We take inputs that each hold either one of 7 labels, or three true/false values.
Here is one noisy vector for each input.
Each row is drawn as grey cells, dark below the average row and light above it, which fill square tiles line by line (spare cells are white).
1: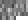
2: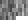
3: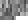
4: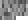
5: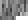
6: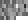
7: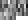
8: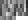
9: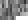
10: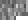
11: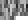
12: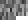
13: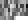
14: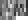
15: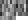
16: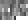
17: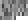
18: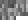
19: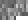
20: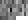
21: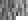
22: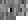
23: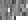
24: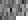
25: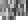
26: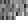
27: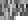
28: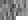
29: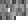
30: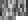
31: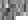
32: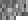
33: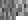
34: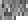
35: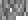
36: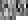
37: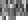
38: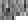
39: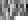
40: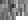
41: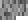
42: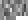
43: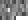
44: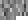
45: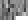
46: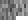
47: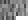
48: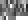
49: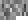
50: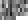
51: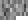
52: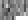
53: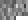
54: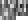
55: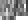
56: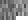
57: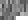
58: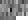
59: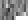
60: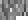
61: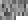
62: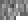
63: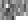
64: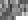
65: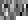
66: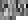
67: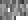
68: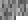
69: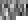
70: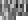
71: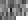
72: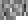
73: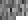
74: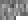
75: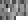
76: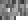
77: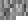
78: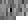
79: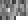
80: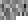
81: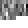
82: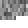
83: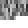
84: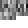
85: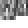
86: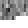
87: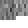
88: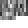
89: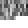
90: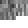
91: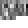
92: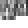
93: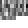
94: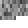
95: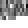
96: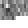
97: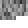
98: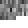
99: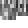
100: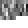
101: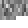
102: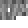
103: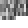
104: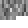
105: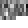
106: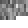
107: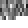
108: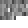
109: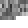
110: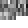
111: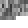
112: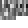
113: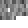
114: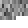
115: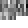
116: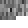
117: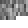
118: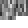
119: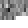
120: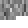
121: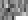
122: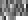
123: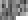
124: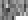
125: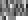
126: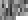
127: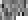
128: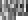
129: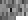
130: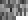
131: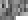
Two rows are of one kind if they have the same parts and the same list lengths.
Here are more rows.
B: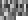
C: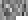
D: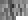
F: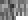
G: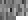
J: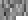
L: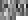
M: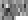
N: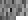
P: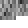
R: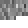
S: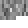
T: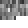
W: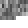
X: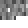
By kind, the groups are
B, L
C, D, F, G, J, M, N, P, R, S, T, W, X

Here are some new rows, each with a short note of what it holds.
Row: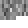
three true/false values
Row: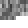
three true/false values
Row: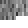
three true/false values
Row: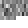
three true/false values
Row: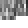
one of 7 labels
